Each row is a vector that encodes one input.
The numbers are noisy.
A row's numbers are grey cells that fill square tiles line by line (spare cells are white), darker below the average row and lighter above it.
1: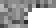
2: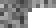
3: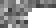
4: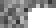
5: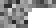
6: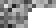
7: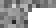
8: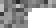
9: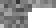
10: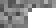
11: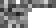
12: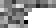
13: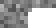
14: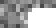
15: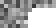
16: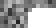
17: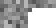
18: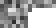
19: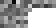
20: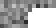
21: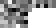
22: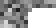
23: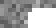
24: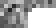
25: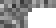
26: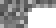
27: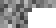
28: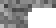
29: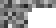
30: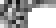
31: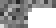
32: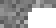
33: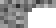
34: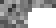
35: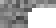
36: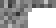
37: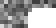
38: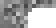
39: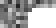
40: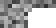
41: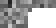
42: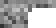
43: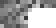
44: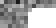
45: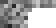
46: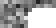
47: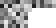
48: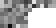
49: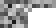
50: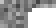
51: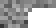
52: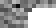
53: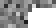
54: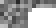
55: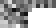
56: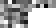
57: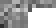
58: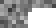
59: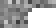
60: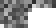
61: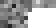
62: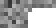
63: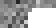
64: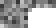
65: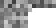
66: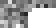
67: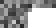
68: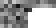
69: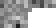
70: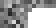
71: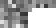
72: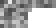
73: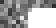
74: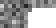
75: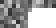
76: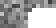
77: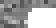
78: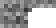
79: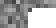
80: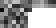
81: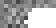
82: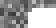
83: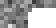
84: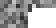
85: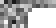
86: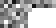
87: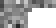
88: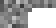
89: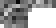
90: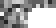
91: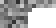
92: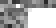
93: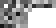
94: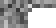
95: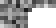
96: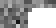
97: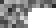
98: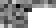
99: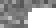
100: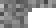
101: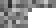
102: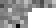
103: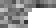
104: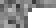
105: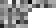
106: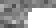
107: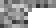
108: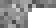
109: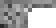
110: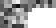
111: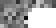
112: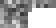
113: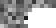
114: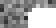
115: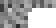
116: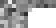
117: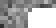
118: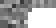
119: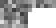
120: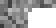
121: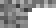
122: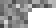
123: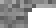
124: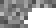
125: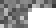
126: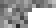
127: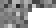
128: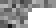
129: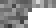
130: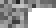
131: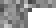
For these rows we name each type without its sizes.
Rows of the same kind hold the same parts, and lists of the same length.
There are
4 kinds of row.
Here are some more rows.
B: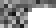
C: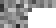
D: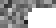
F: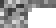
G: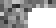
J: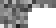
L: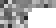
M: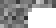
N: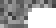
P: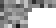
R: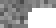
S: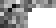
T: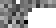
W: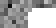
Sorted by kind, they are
B, G, J, M, N, R, S
C, P, T
D, W
F, L

